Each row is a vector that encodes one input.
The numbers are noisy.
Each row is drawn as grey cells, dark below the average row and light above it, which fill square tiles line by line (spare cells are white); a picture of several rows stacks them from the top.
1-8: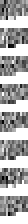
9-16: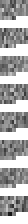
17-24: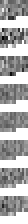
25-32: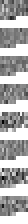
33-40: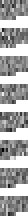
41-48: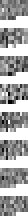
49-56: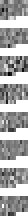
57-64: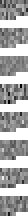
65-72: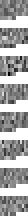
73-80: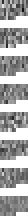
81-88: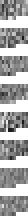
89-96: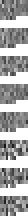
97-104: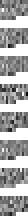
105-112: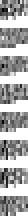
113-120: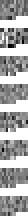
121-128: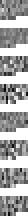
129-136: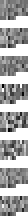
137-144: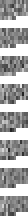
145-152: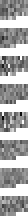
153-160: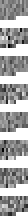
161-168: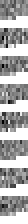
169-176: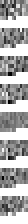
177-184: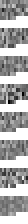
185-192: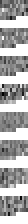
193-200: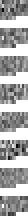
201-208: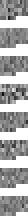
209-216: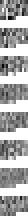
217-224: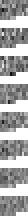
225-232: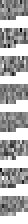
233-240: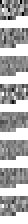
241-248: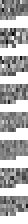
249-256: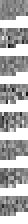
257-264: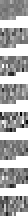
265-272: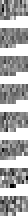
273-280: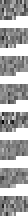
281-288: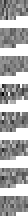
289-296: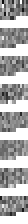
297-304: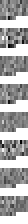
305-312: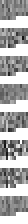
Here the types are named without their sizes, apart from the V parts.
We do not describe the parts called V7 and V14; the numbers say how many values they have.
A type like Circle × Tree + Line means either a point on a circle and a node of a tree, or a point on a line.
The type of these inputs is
Bool × (Line + V7) + V14.
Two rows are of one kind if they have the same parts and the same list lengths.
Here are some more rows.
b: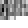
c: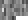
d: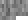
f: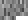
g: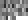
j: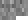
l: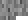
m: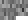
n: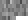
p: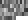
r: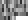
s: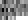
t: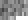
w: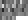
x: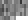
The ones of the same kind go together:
b, d, f, j, n, r, t
c, l, m, x
g, p, s, w

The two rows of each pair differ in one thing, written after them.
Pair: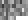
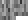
the true/false value
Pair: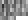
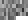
the place on the line
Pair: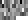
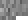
the true/false value
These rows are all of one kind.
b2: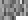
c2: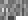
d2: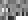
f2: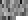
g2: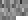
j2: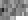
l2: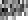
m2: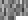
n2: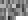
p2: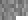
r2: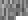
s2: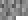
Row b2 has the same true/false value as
d2 and s2.
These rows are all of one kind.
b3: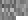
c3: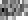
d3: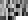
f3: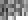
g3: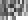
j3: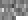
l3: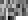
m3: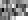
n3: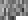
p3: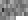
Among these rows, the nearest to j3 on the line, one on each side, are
d3 and p3.
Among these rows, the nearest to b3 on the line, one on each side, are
c3 and m3.
